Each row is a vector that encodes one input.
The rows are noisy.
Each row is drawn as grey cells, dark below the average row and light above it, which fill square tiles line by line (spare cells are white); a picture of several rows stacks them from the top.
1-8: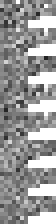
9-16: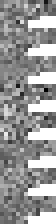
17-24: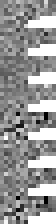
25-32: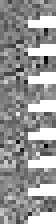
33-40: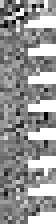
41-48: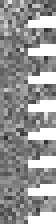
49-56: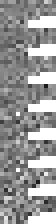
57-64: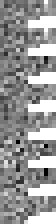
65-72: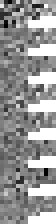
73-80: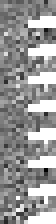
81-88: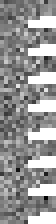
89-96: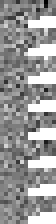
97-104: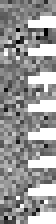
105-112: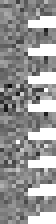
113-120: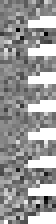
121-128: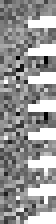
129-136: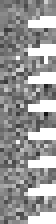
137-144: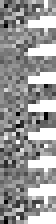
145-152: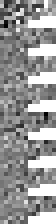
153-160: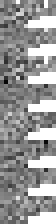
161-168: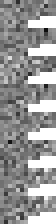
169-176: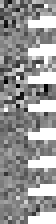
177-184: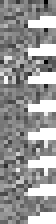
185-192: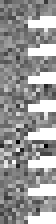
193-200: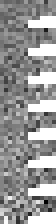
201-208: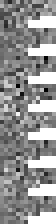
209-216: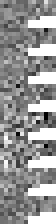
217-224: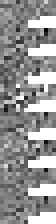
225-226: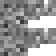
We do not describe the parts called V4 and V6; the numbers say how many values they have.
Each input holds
a true/false value, together with either a point on an 8-point line, or a node of a 9-node tree, a value of V4 and a value of V6.
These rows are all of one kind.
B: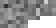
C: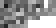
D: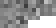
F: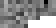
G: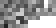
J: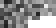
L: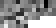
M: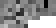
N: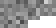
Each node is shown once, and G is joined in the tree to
D.
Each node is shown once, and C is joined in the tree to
J and L.
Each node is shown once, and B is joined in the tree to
D and F.
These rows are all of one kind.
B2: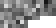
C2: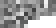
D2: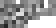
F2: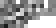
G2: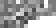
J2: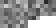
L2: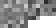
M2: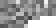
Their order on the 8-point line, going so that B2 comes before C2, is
B2, F2, M2, D2, G2, L2, J2, C2.
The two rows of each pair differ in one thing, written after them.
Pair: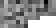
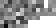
the true/false value
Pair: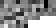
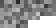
the true/false value
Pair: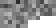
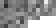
the node of the tree
